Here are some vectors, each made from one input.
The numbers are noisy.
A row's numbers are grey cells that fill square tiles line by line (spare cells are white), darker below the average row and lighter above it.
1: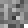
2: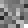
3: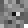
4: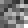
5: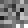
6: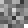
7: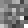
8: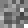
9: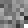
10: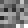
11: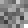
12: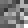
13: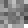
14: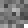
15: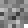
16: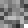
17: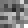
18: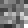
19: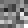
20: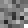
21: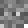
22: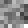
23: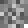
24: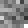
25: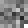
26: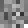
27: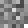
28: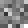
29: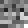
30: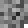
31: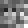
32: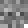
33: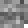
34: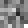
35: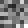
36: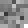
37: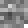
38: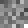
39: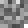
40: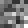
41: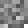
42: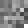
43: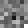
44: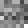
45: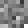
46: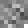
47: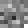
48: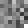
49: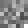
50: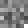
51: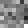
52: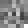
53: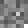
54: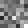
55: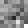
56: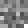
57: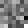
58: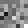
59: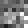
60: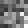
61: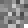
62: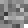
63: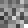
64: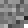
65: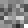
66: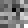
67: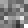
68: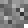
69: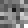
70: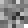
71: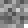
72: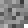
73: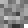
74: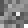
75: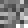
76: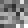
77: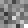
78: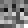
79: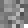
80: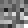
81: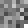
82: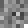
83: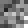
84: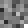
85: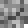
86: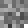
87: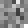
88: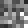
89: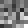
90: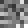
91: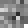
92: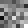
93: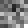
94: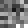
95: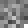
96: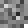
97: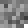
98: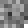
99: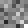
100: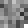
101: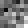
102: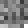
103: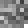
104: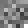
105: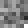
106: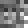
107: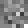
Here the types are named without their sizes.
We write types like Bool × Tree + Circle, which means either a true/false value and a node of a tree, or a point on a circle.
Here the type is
Circle × (Tree + Unit) + Line.
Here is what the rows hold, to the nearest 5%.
About 75% of them hold a point on a circle, together with either a fixed value, or a node of a tree. The rest hold a point on a line.
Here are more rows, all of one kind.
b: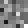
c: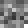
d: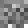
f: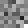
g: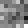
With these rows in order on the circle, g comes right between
c and d.
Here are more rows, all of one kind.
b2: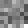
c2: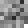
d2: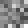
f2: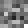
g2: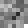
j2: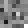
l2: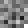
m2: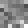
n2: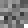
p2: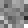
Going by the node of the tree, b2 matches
c2, g2, m2 and p2.
